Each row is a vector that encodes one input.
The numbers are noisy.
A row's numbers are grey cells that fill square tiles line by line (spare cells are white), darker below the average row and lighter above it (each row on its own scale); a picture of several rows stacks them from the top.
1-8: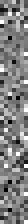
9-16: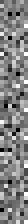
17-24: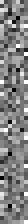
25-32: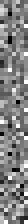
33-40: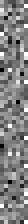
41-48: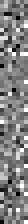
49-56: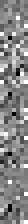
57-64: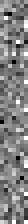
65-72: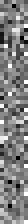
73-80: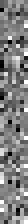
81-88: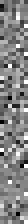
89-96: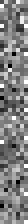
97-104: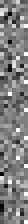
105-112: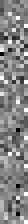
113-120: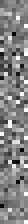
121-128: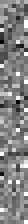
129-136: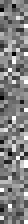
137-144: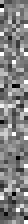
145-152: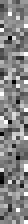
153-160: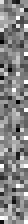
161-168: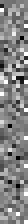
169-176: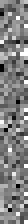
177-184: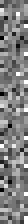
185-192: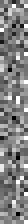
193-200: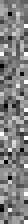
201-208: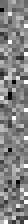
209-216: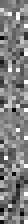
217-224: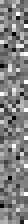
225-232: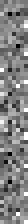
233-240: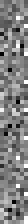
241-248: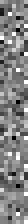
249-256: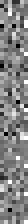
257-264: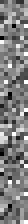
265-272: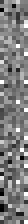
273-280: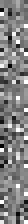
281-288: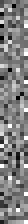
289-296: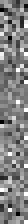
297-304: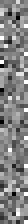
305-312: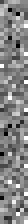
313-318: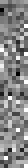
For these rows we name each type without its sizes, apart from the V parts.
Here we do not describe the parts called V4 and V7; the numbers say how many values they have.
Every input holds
either a fixed value, or two labels, a value of V4 and a value of V7.
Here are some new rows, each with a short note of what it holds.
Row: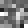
two labels, a value of V4 and a value of V7
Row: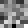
a fixed value
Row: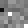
two labels, a value of V4 and a value of V7
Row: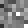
two labels, a value of V4 and a value of V7
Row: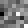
two labels, a value of V4 and a value of V7
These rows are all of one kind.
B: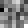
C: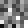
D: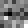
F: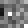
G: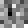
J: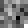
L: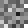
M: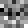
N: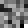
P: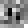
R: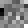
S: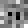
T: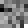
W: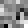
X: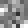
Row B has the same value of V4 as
L, P, S and X.
